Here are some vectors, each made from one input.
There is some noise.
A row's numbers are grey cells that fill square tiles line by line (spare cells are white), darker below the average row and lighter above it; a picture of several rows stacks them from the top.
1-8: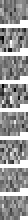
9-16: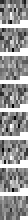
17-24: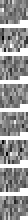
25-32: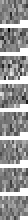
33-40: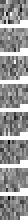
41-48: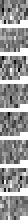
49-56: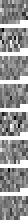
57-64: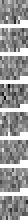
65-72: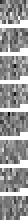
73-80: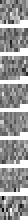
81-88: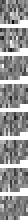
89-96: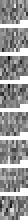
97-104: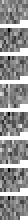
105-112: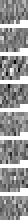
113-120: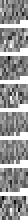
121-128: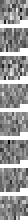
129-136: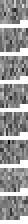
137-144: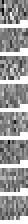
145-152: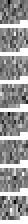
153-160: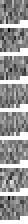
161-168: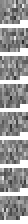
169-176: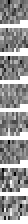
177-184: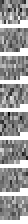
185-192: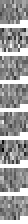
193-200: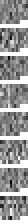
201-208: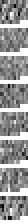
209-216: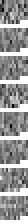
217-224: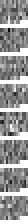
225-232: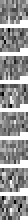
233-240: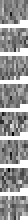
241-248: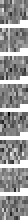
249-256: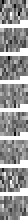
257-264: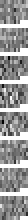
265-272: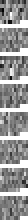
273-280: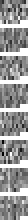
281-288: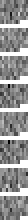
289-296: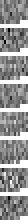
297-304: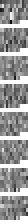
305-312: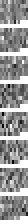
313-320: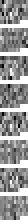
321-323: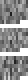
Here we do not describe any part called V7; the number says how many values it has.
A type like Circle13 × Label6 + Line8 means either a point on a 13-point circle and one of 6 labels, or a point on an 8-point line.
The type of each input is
(Circle8 + Circle17 + Unit) × V7 + Label6 × Label6.
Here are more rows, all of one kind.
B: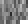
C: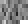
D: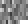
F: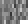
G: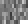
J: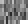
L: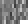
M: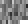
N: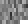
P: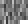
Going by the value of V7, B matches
F, G, L and N.
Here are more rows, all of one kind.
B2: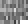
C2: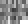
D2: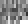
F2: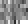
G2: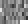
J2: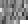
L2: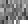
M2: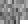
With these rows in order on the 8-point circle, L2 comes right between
D2 and J2.
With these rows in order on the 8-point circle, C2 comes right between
D2 and M2.
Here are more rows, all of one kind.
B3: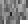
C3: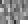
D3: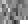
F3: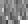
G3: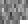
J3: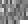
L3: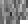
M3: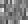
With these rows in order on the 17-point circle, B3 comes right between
G3 and L3.
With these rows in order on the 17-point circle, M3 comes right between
F3 and J3.
